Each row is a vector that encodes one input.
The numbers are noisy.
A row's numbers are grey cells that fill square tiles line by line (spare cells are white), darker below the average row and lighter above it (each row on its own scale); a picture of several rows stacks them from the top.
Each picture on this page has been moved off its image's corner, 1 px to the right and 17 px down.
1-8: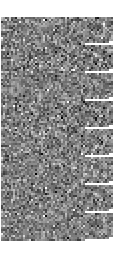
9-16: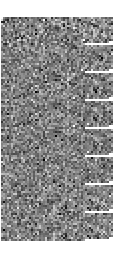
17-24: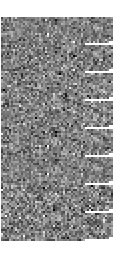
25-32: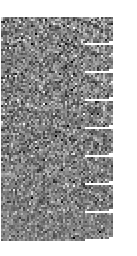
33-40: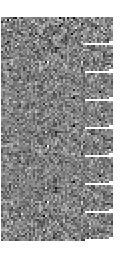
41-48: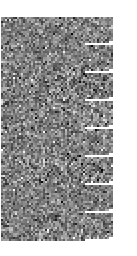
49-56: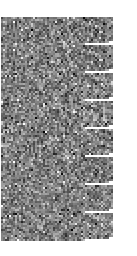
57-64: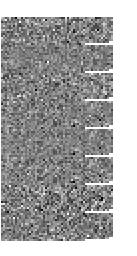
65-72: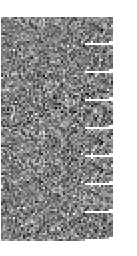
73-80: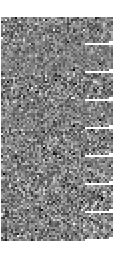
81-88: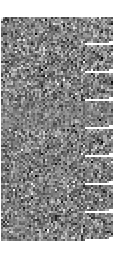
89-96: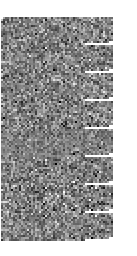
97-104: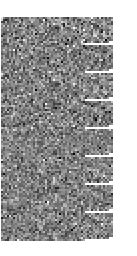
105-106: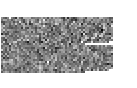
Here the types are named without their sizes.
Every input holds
either a label, or a point on a line.
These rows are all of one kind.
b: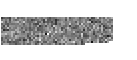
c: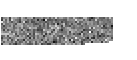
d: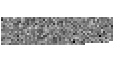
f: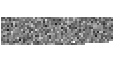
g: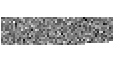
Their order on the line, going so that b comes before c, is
g, f, b, c, d.
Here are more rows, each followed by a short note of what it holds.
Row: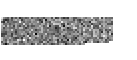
a label
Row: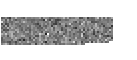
a point on a line
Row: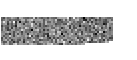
a point on a line
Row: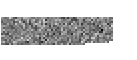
a label
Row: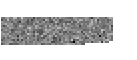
a point on a line
